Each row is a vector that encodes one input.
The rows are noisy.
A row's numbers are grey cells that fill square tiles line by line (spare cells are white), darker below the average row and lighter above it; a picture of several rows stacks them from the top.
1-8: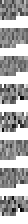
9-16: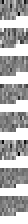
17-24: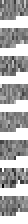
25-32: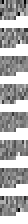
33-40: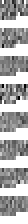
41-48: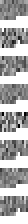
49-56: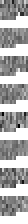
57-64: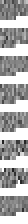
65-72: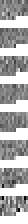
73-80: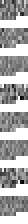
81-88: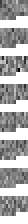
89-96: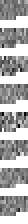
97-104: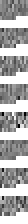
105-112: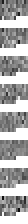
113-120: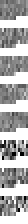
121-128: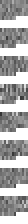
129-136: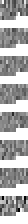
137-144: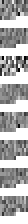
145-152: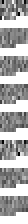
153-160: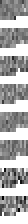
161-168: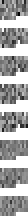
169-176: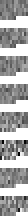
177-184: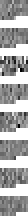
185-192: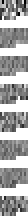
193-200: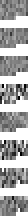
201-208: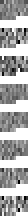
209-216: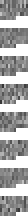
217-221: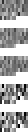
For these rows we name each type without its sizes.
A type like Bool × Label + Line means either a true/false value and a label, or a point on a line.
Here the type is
Bool × Bool × Bool × Circle × (Circle + Unit).
